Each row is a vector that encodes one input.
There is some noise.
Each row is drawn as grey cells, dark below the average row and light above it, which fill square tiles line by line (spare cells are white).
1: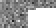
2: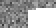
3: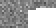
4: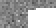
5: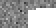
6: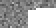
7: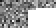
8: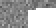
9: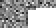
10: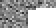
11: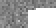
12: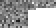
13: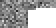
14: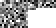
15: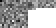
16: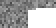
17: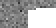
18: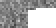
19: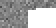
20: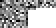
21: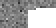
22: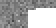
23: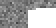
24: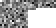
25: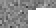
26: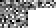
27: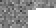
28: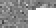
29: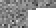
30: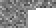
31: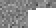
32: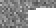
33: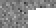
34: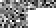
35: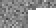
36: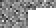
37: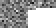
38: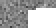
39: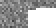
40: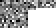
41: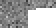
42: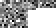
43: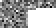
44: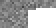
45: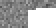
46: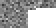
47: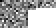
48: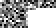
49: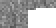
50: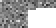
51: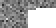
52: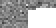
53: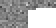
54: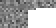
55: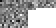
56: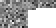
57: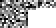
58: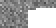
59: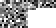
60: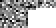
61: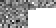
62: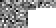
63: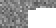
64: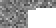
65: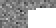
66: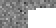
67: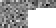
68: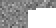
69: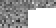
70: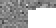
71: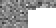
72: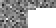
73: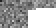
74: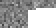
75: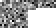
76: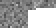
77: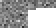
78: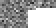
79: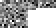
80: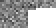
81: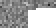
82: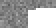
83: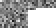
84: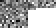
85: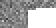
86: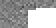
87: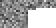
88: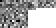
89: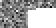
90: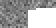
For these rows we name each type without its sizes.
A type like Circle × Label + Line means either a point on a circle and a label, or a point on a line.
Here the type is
Circle + Tree.
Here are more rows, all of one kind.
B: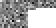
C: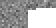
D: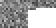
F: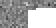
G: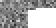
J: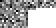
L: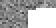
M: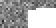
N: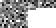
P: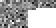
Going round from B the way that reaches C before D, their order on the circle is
B, N, J, C, P, F, L, M, D, G.
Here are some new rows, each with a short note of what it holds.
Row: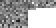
a node of a tree
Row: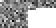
a point on a circle
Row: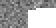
a node of a tree
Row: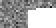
a node of a tree
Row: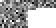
a point on a circle
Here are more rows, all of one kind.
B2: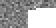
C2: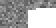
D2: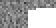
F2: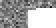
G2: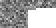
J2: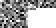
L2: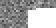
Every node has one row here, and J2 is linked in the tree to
D2.
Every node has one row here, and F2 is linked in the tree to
G2.
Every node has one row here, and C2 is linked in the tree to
D2, G2 and L2.
